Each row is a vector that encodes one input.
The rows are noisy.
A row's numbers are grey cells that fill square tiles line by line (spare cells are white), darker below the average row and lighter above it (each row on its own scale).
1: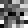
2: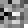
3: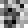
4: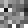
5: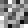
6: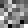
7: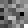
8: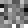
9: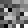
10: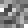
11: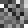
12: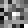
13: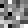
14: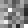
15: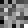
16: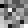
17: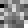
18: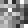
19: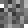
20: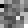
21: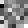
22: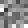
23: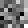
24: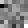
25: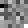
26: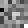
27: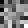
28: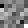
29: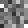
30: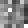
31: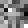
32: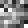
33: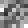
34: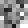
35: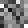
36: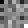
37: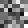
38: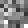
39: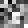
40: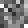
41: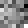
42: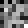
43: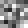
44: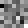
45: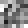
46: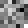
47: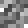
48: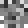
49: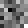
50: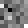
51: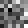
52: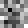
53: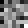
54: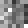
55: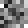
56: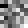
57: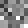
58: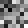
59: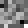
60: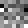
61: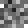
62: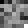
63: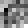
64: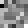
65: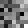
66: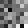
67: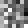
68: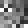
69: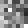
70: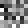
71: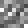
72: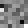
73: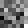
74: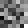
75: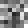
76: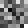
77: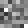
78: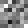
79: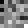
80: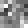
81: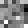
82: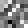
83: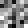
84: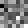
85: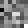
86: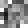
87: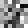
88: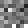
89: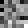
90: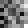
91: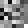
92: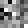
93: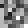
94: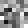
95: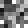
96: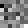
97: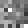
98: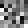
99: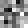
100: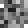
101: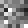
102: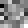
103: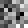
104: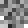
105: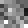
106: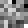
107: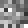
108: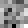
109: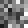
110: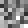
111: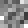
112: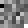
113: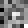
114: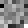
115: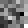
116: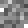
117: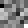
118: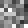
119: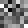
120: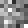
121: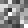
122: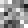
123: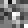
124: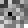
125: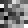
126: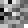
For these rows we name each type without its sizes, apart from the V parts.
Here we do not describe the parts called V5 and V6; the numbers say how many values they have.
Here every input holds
either a point on a line, or three true/false values and a value of V6, or a value of V5.
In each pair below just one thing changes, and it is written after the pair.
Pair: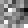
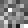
the value of V6
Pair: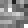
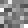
one of the three true/false values
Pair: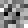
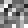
one of the three true/false values
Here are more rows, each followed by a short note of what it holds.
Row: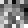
three true/false values and a value of V6
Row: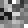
a point on a line
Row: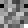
three true/false values and a value of V6
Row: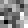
three true/false values and a value of V6
